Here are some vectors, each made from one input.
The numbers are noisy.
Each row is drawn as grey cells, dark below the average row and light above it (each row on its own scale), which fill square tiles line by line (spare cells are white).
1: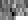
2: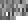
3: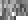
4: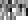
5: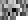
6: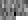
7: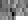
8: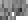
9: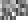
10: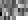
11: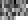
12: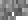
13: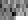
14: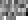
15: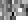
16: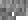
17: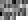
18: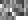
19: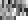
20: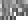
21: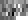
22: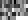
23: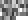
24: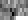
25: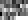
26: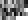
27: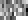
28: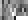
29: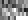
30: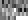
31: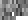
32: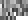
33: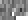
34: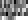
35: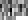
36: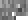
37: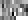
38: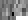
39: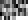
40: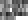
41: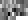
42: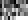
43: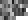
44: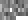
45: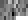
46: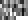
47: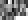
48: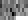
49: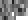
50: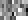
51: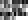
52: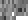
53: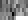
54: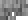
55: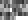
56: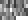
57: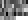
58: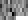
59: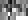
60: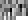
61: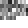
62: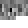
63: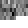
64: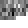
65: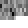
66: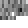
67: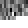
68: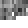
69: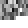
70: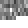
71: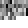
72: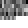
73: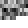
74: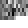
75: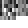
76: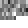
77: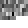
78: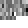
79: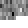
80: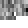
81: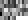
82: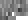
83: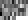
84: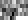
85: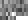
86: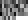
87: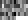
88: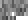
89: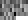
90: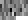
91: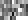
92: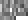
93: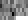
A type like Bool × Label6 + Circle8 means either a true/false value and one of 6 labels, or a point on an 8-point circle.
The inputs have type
(Label7 + Tree9) × Tree7.
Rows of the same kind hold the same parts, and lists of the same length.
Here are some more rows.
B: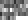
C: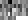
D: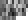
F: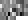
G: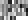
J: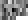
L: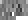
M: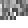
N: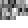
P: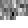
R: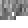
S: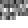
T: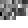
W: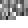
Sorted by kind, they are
B, D, F, J, L, M, N, R, S, T, W
C, G, P

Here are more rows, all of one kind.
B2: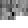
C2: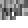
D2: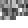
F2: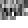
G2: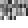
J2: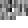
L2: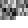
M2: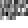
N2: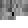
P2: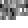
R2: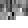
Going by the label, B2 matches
C2 and M2.
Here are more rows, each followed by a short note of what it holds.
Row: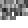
one of 7 labels and a node of a 7-node tree
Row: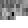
a node of a 7-node tree and a node of a 9-node tree
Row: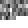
a node of a 7-node tree and a node of a 9-node tree
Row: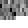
one of 7 labels and a node of a 7-node tree
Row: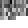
one of 7 labels and a node of a 7-node tree
